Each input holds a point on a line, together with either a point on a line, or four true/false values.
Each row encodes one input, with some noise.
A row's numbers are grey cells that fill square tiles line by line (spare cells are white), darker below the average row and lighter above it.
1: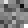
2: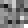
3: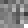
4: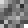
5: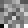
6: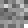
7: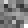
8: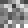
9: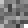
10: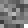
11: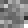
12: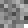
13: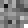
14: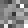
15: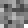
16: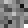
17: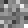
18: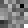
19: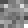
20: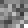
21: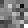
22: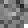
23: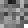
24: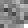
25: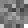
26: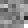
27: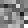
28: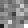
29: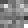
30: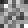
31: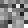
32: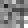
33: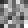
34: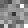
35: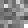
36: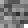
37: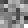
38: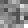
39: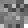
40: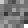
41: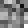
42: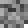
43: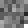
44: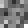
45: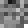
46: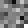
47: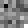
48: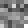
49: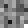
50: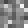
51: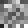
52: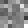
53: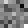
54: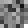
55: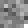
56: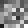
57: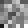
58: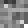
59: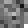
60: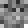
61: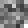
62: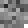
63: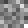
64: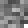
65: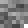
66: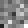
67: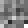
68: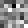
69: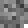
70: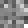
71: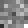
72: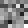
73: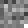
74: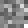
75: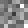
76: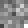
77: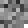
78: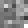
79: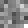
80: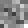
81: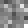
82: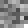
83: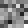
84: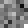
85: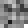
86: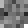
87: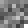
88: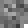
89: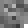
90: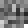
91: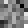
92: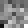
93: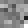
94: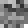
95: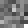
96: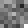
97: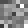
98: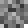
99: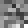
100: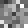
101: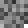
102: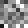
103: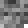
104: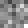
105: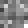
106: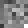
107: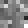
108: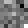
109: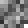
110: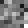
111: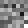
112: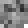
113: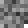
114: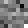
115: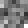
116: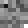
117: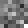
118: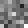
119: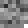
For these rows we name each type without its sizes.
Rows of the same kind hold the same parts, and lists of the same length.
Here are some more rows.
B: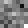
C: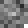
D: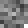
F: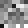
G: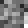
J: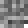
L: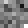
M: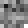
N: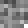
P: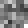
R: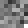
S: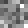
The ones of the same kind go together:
B, C, D, J, L, M, N, P, R, S
F, G

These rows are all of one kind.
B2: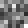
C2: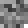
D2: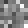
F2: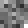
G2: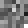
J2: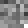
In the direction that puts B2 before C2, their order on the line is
D2, J2, G2, B2, C2, F2.
